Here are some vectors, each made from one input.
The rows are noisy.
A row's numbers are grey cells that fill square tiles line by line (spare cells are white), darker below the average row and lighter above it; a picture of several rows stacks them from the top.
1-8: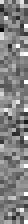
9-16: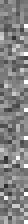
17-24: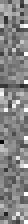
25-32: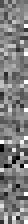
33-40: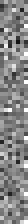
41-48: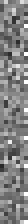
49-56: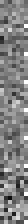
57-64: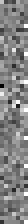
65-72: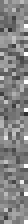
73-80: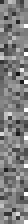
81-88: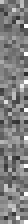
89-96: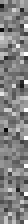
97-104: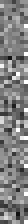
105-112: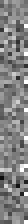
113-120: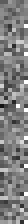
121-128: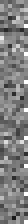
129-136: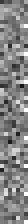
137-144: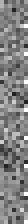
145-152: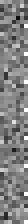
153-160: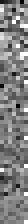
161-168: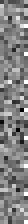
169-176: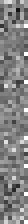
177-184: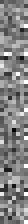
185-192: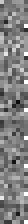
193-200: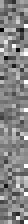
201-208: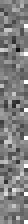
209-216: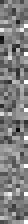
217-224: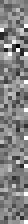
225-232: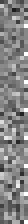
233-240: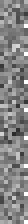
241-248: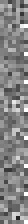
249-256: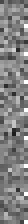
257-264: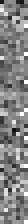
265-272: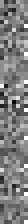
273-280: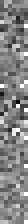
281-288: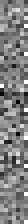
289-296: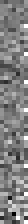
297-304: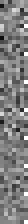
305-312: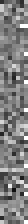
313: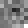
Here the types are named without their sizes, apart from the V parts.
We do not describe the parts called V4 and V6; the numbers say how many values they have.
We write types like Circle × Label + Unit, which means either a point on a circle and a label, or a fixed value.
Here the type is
Bool × (Circle + Unit) + V4 × V6.
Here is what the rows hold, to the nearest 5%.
About 80% of them hold a true/false value, together with either a point on a circle, or a fixed value. The rest hold a value of V4 and a value of V6.
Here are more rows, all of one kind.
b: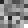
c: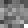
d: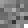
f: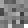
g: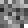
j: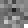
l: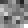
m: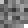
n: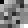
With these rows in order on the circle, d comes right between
b and c.
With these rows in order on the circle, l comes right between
c and n.
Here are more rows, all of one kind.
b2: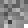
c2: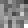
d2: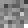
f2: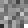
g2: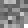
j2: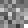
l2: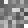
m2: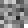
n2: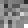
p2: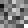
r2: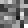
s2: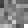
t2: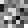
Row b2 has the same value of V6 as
g2, l2, p2 and s2.
